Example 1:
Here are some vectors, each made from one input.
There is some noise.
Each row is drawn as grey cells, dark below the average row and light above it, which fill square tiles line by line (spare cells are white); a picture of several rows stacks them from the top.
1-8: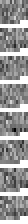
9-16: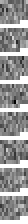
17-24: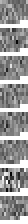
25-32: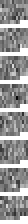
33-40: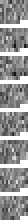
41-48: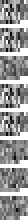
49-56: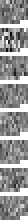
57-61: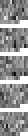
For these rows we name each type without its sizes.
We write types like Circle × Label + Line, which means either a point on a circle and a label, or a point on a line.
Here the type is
List(Line).
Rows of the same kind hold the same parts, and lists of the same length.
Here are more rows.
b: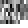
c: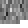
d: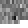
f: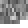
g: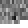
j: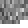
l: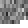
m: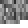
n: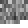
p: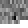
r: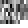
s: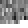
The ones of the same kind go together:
b, r
c, f, j, l
d, g, m, n, p, s

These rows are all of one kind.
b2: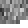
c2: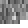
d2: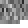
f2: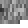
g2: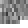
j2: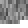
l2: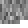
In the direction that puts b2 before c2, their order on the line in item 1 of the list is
b2, f2, l2, j2, d2, g2, c2.
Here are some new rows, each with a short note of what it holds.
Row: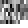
the empty list
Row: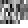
the empty list
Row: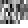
the empty list
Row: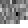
a list of one item
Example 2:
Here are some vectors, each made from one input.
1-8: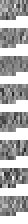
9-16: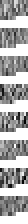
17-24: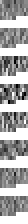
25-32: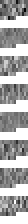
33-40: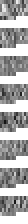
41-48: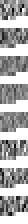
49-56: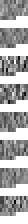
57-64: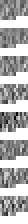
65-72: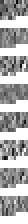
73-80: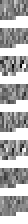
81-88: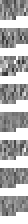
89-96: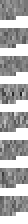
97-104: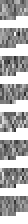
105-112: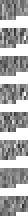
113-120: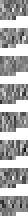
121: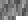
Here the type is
Line6 + Line15.
